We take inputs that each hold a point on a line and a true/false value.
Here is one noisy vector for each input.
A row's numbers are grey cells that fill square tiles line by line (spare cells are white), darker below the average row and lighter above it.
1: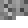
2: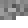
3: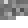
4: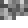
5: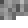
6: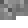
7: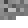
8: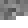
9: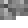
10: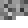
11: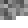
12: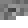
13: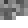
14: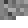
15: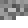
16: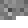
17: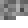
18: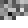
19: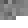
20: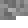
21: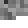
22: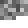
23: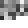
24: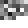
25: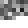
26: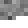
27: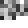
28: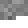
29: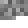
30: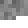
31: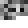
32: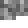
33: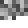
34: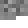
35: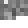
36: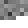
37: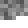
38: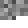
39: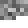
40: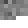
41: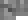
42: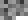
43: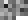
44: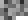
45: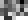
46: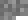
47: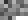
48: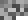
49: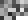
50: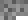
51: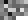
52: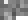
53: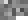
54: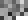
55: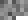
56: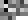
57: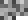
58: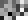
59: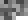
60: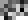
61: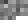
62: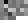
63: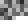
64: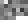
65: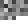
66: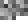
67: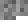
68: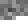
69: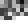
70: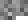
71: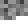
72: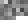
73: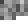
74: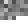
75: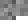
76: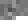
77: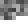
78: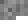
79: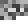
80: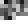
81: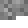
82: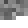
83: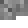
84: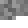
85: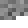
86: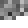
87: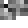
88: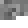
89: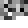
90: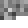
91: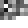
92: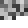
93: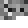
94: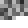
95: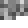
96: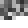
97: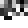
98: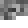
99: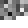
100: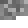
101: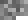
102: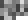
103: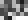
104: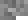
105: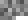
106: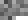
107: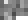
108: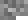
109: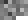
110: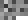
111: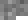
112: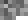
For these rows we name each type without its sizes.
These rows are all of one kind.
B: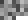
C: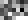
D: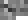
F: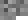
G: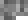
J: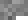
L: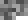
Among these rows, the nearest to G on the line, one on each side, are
B and L.
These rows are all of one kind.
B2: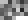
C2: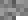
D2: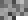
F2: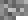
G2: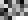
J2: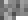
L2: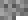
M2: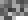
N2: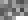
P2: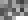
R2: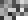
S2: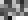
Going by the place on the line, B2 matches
G2, J2, N2 and P2.
